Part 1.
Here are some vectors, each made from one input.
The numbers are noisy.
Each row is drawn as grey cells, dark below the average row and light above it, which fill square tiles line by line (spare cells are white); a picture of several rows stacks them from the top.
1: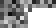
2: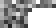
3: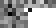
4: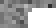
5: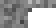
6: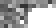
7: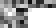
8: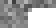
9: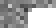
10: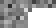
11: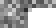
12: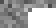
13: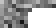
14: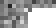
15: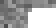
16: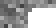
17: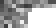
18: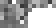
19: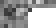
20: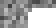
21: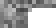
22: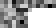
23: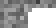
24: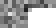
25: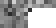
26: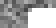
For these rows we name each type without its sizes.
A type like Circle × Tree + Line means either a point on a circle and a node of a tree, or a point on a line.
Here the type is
Bool × Bool × Bool.
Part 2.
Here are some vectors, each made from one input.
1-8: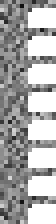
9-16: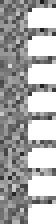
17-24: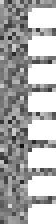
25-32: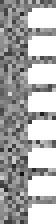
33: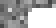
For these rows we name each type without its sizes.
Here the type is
Line.
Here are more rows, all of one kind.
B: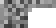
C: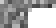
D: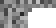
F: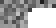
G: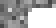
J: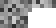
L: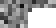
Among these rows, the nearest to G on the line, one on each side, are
C and D.
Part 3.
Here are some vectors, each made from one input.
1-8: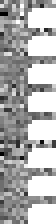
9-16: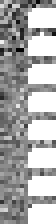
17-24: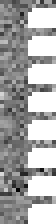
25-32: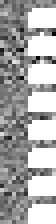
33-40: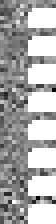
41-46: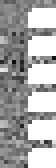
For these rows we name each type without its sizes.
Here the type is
Tree + Unit.
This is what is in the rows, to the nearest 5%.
About 15% of them hold a fixed value. The rest hold a node of a tree.
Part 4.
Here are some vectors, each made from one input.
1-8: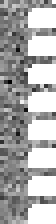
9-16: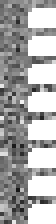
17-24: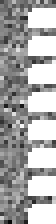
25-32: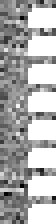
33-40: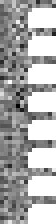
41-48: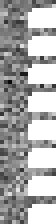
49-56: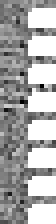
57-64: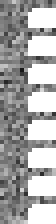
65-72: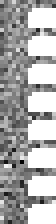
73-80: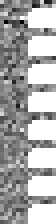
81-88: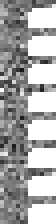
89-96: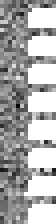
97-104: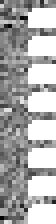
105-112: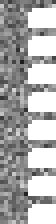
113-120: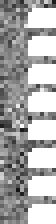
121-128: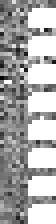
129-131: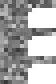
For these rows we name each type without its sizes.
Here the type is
Circle.
